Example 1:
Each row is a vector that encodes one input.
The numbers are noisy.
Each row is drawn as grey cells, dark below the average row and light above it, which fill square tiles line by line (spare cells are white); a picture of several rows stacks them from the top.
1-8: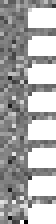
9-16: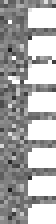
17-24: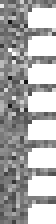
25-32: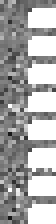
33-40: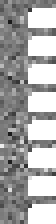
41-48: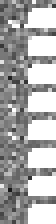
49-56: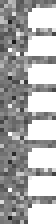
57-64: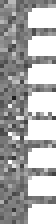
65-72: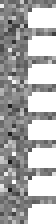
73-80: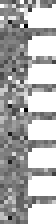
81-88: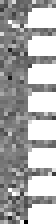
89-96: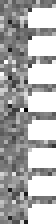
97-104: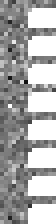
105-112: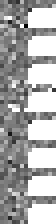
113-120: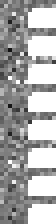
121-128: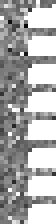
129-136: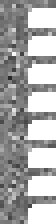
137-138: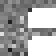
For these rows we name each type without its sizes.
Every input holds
either a fixed value, or three true/false values.
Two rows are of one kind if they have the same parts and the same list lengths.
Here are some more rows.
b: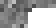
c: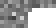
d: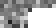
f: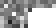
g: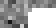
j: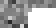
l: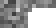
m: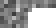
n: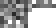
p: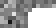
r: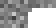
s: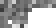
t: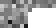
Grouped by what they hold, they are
b, c, d, f, g, j, l, m, p, r, s, t
n

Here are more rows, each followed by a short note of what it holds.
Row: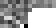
a fixed value
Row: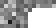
three true/false values
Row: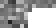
three true/false values
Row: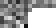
a fixed value
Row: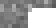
three true/false values
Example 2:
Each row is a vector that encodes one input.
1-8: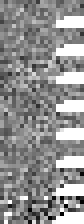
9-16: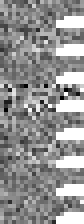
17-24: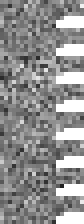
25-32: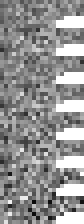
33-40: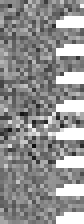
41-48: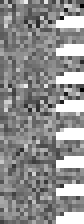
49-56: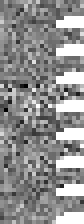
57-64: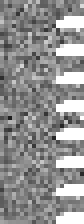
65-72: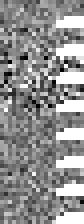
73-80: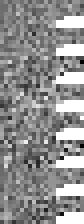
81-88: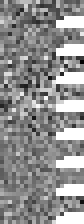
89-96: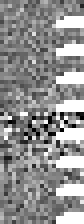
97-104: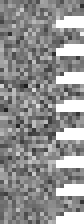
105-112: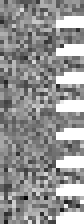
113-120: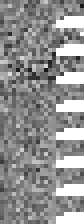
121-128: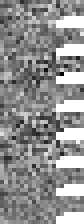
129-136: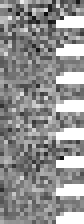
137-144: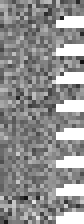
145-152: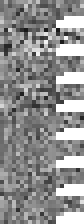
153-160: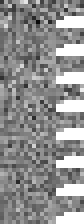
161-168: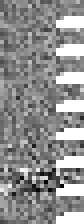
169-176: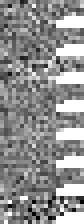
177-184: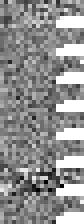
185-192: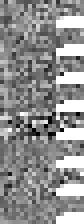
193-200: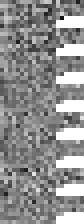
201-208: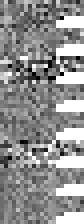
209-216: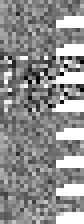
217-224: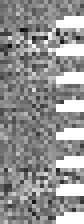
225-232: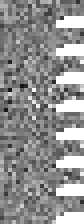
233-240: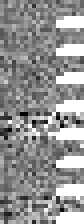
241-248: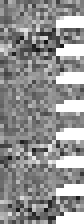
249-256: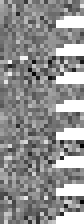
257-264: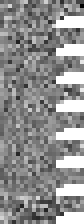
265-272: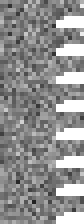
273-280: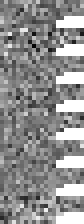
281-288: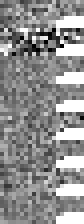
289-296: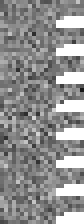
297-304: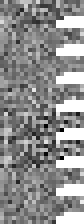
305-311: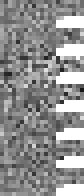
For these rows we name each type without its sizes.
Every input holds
three true/false values.
